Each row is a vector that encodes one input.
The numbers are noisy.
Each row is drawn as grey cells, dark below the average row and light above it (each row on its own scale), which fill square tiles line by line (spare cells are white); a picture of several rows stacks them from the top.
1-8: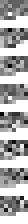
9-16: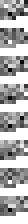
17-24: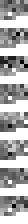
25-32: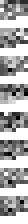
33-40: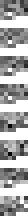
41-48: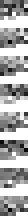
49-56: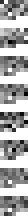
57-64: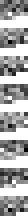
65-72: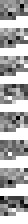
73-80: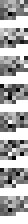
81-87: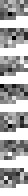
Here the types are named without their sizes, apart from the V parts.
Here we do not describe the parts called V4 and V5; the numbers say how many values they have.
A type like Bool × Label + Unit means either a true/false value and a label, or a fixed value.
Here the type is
Bool × V4 × V5 + Line × Line.
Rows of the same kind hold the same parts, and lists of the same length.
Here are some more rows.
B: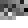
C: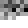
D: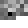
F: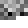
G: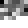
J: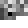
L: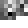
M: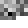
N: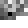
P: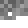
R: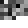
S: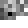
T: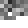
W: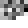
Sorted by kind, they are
B, C, G, P, R, T, W
D, F, J, L, M, N, S

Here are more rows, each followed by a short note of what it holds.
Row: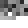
a true/false value, a value of V4 and a value of V5
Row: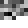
a true/false value, a value of V4 and a value of V5
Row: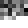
a true/false value, a value of V4 and a value of V5
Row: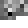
a point on each of two lines
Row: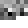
a point on each of two lines
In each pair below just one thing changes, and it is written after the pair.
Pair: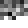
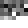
the value of V4
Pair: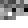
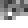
the true/false value
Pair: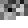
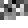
the true/false value
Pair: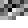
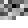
the true/false value
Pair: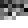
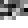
the true/false value
